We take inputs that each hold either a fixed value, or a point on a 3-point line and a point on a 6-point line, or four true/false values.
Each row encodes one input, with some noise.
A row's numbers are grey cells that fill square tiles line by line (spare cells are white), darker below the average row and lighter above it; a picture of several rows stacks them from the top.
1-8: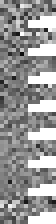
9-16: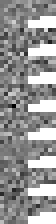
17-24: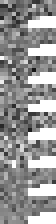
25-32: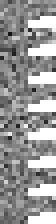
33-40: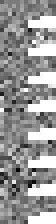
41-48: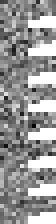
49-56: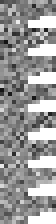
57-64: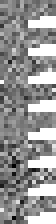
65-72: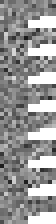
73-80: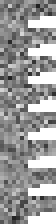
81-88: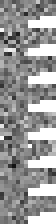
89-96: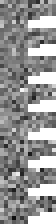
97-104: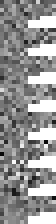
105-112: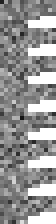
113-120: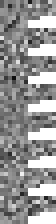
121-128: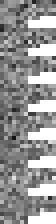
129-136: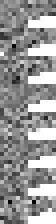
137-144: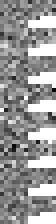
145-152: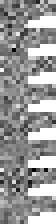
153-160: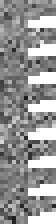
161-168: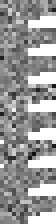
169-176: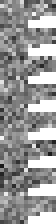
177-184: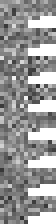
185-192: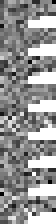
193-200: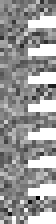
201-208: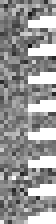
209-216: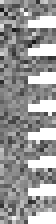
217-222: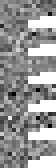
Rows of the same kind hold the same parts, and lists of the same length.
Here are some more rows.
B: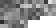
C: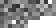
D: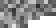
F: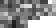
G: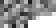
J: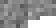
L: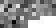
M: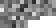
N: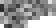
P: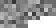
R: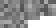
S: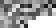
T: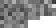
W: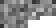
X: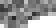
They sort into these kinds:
B, C, F, N, X
D, J, L, M, P, R, T, W
G, S

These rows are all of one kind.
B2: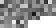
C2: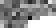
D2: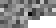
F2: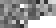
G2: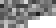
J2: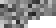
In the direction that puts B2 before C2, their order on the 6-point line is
F2, D2, B2, G2, C2, J2.
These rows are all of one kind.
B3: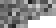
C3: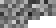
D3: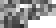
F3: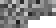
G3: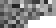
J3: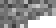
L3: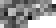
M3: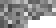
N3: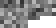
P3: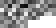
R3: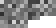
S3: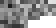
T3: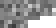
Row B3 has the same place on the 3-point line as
J3, M3, P3 and T3.
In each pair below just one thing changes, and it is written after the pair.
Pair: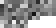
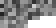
the place on the 3-point line
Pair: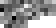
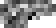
the place on the 3-point line
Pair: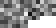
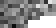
the place on the 3-point line
